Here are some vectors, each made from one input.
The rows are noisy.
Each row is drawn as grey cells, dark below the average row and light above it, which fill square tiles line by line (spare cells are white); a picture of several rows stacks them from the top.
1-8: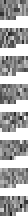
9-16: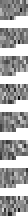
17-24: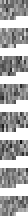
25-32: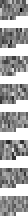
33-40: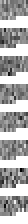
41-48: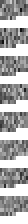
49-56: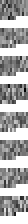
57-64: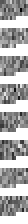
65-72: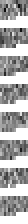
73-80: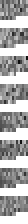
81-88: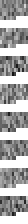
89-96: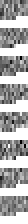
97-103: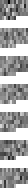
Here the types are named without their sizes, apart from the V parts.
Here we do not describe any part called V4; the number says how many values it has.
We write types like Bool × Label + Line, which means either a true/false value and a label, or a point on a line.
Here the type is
Bool × Line + V4.
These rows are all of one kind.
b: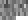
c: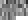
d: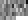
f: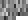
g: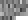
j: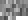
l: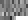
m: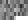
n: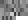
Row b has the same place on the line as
c, d and m.
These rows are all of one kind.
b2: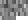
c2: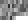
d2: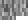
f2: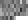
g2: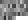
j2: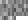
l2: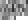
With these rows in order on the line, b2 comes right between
d2 and g2.
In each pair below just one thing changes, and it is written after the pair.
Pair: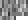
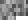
the true/false value
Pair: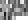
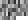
the true/false value
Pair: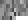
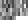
the true/false value
